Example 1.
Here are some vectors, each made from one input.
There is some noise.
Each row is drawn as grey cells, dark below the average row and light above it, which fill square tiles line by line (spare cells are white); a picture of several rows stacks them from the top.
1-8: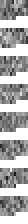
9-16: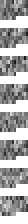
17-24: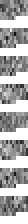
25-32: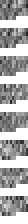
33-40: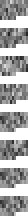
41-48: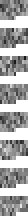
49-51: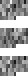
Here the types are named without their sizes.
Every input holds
a node of a tree.
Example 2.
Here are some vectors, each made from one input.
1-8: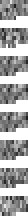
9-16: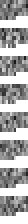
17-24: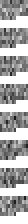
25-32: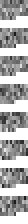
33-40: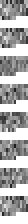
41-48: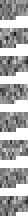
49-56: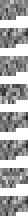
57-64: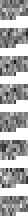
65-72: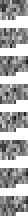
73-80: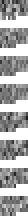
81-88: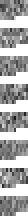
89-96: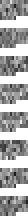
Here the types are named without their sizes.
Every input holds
a node of a tree.
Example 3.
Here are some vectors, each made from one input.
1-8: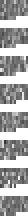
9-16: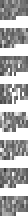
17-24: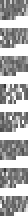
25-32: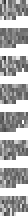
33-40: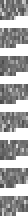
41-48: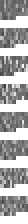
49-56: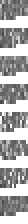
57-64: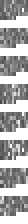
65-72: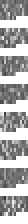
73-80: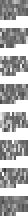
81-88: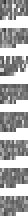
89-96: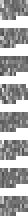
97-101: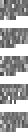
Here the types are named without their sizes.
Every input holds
a point on a circle.
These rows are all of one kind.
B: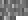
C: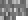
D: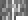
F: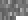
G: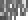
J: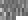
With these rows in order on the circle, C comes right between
D and G.
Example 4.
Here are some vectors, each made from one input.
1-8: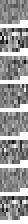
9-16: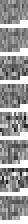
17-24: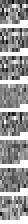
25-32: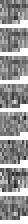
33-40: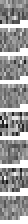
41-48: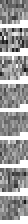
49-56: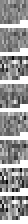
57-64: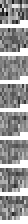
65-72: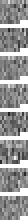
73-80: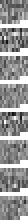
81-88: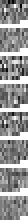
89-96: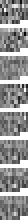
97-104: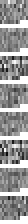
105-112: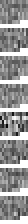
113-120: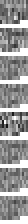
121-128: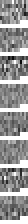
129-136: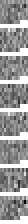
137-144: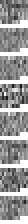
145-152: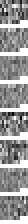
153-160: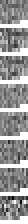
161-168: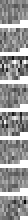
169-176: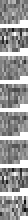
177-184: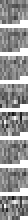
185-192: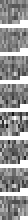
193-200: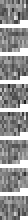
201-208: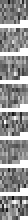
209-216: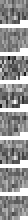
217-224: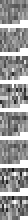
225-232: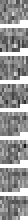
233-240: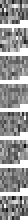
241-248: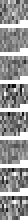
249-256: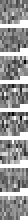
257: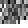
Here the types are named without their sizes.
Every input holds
a point on a line.
